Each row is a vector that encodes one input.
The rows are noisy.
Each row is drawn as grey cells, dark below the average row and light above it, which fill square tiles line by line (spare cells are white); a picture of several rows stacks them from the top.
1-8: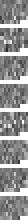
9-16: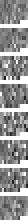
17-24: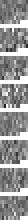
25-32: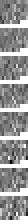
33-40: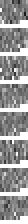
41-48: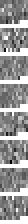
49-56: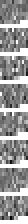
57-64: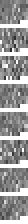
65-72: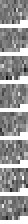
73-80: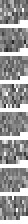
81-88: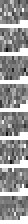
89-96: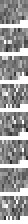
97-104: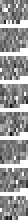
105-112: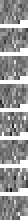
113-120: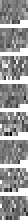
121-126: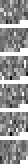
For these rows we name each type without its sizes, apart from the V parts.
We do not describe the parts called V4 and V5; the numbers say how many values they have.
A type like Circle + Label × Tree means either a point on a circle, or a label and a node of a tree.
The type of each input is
Bool × Bool × Bool + Circle + Unit + V4 × V5.
